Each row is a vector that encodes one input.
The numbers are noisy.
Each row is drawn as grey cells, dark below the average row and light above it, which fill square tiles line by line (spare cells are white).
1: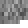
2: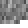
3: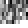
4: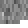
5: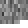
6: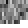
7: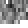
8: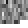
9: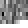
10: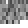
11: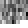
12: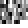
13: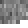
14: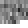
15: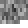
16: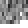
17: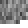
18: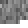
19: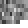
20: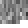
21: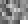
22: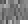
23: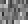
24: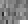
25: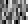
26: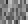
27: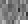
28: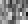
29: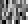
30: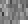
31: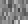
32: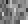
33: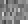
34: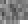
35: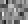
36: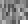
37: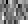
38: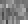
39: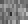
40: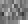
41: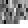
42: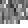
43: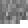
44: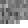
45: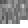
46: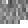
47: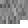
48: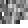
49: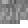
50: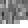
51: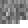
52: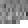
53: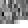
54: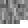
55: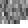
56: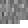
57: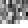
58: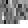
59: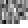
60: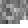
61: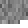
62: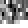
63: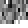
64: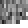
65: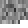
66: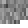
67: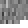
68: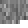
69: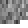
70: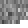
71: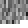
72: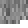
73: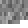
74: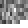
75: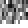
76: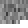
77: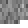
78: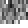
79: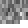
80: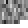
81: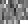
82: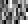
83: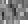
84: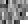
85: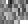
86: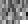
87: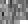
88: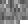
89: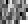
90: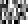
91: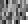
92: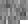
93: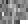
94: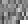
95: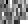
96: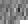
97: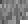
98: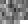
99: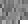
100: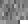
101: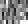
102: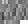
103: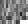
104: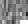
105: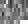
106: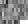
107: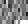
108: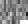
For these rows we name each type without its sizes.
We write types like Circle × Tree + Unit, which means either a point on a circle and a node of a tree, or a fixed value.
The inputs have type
(Circle + Line) × (Circle + Unit).
